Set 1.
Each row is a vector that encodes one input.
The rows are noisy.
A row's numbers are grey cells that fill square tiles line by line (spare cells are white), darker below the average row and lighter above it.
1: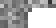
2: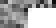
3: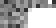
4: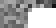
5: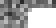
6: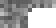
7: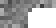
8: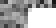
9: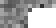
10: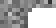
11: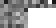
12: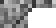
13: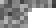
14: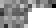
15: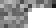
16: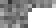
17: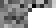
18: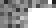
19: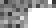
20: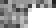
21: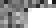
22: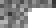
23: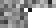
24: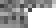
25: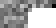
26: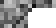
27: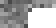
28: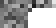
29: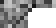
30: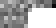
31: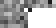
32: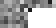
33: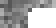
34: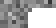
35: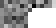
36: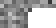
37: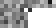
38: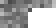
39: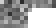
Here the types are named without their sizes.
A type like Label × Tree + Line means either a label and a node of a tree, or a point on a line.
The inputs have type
Bool × Line × Line.
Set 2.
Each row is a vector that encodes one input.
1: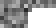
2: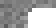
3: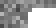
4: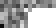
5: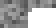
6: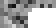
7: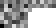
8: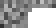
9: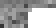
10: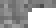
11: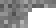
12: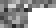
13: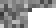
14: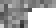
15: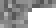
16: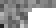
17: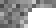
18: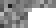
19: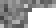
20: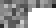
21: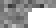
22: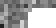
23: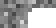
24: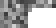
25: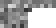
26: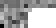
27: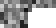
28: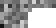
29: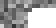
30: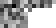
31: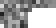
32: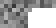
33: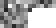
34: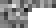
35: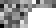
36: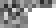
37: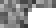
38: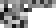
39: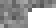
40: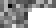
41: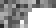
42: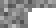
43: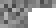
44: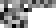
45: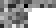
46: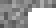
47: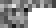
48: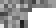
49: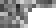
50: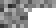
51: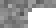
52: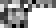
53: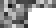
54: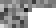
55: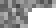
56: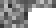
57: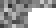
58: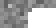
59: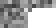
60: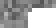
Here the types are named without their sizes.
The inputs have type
List(Line).
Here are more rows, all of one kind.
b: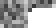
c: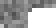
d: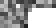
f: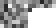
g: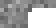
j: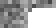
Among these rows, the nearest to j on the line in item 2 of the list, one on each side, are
c and d.
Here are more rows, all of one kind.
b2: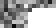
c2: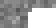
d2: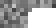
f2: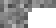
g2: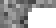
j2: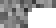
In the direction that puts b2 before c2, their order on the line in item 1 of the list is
j2, b2, f2, c2, g2, d2.
